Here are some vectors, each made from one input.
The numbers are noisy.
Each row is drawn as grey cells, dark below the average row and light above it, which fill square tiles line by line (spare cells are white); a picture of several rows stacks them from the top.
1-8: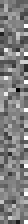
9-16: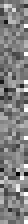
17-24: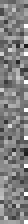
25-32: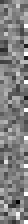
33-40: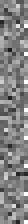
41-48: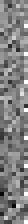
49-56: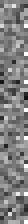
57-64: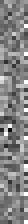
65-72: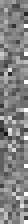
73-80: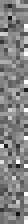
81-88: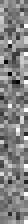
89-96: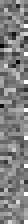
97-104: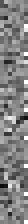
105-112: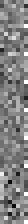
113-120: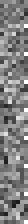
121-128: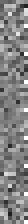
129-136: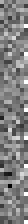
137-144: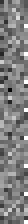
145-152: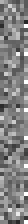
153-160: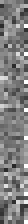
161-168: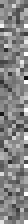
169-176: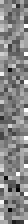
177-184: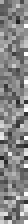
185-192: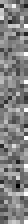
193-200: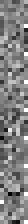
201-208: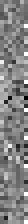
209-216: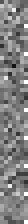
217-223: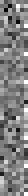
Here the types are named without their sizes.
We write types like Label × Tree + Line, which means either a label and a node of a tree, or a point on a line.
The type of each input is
(Circle + Unit) × Label × Label.
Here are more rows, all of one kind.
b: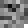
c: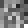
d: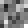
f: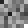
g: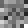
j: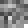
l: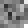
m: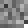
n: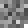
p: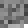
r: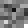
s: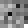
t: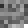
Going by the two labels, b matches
l, p and t.
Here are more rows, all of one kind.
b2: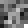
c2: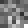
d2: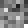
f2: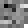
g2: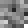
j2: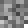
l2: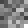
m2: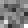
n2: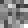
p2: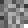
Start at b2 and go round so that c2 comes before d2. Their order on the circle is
b2, c2, f2, l2, p2, n2, m2, d2, g2, j2.
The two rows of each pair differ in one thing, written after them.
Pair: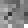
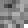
the place on the circle
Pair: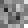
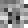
one of the two labels
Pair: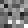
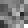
one of the two labels
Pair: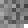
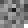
one of the two labels
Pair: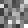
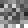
the place on the circle
